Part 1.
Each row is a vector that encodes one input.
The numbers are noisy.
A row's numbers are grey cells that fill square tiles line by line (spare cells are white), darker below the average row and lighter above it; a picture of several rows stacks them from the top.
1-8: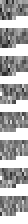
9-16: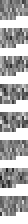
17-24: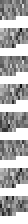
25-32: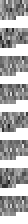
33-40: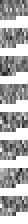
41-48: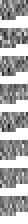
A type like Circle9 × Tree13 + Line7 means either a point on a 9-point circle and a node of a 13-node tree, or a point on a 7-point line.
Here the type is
Line3 × Line3 + Line7.
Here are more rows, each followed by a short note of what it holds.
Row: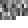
a point on a 7-point line
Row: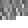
a point on each of two 3-point lines
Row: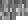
a point on each of two 3-point lines
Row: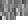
a point on each of two 3-point lines
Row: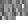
a point on each of two 3-point lines
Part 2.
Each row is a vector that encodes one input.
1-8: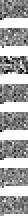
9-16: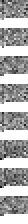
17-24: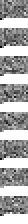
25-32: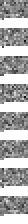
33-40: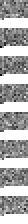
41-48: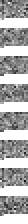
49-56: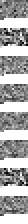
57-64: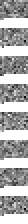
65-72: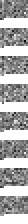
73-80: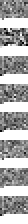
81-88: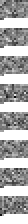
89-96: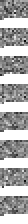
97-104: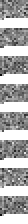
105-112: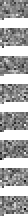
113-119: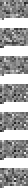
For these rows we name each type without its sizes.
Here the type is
List(Line).
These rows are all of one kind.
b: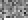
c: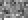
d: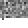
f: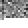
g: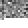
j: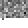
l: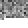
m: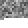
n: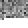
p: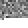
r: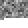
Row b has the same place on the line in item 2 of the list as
l, n and r.
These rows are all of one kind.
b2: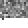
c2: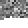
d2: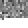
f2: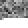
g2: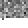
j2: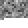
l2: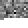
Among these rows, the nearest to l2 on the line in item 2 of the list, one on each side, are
b2 and g2.
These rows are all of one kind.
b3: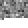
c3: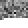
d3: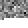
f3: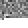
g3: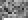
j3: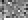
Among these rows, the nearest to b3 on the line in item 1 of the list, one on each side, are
f3 and g3.
